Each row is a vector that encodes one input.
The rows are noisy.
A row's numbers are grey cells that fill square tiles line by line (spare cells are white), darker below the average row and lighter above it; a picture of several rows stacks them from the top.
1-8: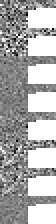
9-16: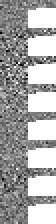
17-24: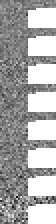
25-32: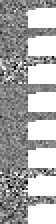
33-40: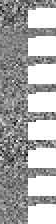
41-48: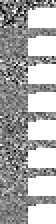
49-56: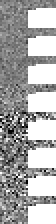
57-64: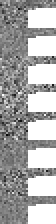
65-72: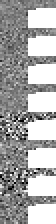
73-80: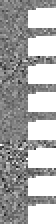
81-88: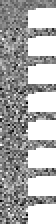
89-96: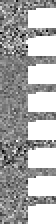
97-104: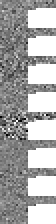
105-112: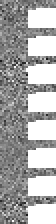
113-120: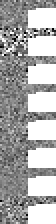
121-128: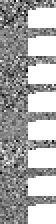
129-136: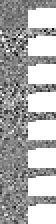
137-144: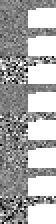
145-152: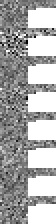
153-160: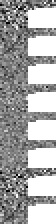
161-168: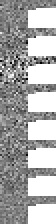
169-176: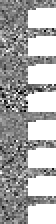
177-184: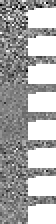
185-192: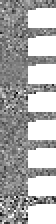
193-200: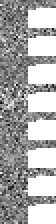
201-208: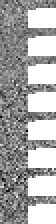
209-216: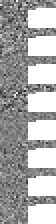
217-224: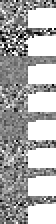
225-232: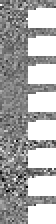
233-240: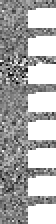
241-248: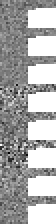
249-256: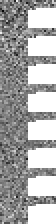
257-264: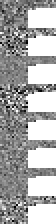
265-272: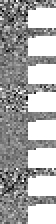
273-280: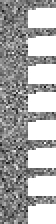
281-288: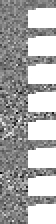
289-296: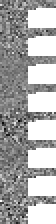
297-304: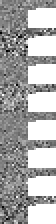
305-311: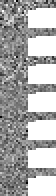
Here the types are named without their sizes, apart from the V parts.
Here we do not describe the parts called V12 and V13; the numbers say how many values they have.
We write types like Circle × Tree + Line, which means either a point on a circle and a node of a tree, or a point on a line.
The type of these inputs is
Bool × (Line + V12) + V13.
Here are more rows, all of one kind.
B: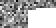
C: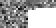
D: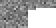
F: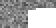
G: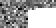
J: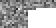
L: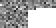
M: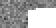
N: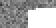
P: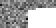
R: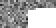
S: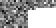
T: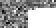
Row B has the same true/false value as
J and S.
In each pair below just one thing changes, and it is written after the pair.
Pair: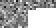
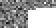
the true/false value
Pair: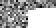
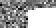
the place on the line
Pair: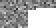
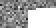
the true/false value
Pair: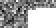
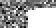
the place on the line
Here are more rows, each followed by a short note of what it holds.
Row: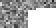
a value of V13
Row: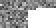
a value of V13
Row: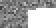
a value of V13
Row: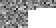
a point on a line and a true/false value
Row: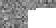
a value of V13
